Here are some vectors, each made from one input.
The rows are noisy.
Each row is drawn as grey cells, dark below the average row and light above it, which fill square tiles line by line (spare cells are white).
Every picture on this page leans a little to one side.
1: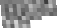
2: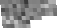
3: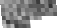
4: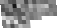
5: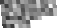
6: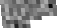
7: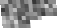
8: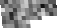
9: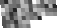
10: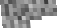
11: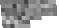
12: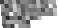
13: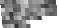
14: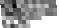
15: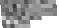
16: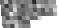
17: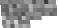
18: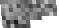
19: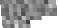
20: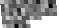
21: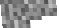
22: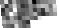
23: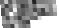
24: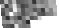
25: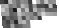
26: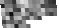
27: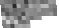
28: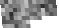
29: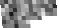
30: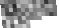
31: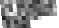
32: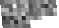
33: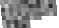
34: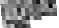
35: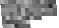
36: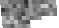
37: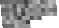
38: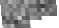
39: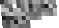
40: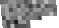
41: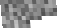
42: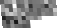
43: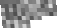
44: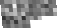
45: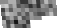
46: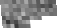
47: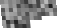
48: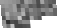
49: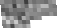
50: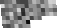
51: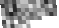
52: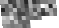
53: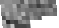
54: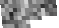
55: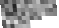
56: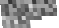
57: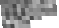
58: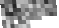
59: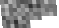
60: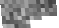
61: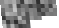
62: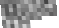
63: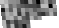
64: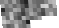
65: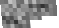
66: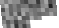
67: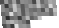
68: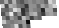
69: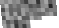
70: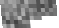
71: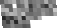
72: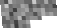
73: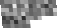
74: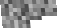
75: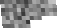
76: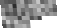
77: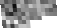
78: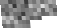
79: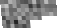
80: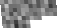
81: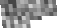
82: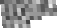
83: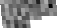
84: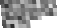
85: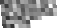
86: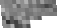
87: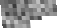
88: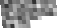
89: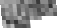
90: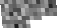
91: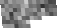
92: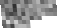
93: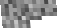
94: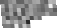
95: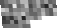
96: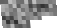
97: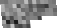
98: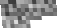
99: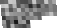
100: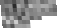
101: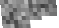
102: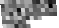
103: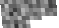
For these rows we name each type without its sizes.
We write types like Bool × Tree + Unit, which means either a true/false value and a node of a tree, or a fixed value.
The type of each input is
Bool × List(Line).
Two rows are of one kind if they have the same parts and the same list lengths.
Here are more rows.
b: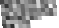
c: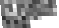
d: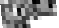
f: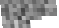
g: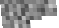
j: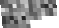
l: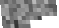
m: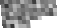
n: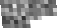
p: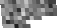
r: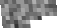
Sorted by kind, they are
b, c, d, j, m, n
f, g, p
l, r

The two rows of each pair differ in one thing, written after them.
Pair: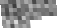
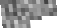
the place on the line in item 1 of the list
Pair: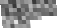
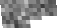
the true/false value
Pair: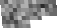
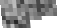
the place on the line in item 2 of the list
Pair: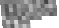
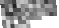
the place on the line in item 2 of the list
